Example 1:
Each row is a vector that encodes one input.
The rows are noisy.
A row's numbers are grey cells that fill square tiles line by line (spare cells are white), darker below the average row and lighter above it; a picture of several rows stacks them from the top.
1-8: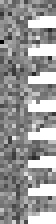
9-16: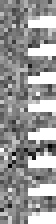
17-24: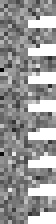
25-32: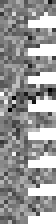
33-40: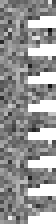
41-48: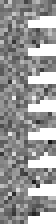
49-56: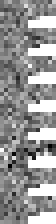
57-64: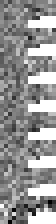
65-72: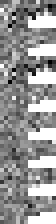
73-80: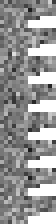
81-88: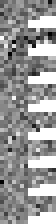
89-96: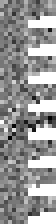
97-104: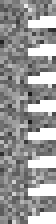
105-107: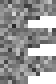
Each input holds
a list of up to two points on a 10-point line.
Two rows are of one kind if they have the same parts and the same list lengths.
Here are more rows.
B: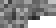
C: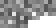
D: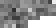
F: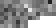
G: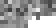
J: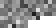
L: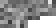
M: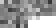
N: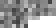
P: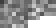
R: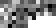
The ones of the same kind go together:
B, J, L
C, D, F, G, M, N, P
R

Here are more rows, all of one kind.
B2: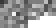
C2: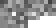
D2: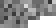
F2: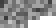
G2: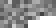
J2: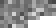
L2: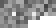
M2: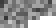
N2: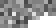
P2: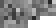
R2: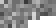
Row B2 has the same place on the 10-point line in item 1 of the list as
C2, L2 and N2.
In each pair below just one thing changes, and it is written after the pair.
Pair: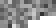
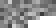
the place on the 10-point line in item 2 of the list
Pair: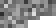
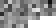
the place on the 10-point line in item 1 of the list
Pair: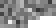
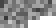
the place on the 10-point line in item 2 of the list
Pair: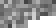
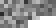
the place on the 10-point line in item 2 of the list
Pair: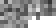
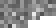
the place on the 10-point line in item 1 of the list
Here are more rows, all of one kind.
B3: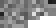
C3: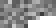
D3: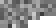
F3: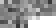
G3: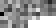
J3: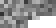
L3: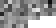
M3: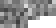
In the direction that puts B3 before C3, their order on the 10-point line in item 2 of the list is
L3, B3, G3, J3, F3, D3, M3, C3.
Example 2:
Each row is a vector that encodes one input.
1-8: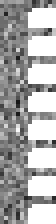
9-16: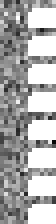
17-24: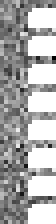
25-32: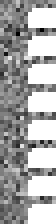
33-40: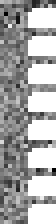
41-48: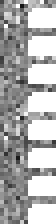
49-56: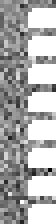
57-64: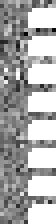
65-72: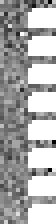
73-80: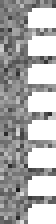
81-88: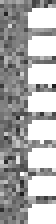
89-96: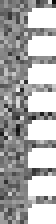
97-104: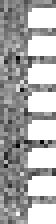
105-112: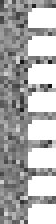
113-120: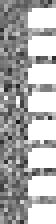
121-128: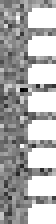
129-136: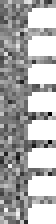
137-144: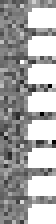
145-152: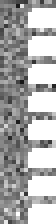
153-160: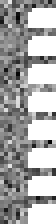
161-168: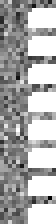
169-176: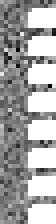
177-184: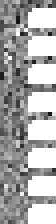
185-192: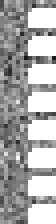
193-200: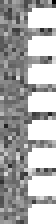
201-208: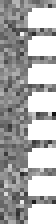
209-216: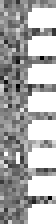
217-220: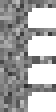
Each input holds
either a node of a 12-node tree, or four true/false values.
